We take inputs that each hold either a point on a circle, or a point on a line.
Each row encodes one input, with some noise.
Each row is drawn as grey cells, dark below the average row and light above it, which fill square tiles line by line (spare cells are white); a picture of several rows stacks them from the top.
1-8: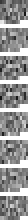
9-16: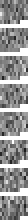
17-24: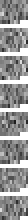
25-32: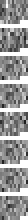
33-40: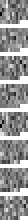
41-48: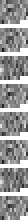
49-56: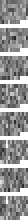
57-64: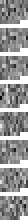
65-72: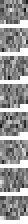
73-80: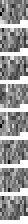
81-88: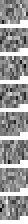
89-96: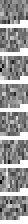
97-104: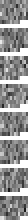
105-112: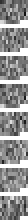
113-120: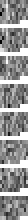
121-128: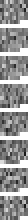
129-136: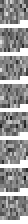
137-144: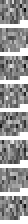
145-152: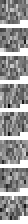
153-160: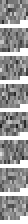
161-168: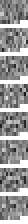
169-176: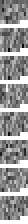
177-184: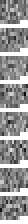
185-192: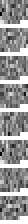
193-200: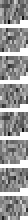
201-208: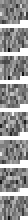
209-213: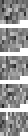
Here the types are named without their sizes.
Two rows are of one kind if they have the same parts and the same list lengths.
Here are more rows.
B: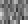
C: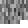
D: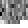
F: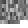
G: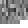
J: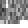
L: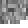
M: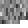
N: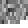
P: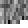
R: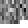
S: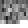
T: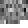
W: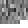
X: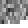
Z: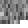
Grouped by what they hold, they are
B, C, G, L, M, N, P, W, X, Z
D, F, J, R, S, T

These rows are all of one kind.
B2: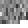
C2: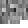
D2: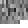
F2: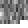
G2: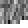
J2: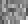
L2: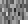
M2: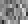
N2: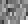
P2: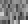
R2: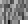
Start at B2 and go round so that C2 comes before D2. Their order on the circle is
B2, M2, N2, J2, C2, D2, L2, R2, G2, F2, P2.
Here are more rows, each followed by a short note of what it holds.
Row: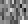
a point on a line
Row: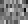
a point on a line
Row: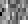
a point on a line
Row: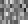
a point on a line
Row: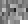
a point on a circle
